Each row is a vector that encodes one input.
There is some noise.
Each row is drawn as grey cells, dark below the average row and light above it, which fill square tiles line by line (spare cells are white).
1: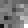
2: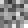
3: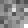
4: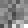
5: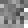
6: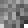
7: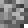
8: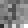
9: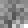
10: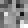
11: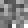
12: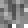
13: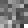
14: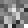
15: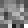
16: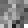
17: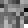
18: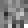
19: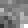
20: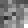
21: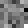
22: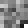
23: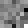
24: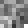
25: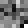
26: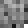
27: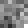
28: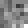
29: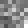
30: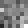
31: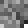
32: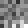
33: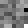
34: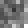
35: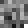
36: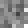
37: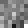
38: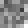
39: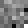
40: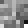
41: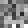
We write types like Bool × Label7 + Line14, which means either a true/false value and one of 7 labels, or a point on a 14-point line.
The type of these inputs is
Bool × Circle6.
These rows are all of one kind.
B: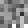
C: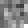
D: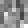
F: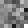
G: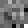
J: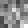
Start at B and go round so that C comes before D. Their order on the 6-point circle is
B, C, D, J, G, F.
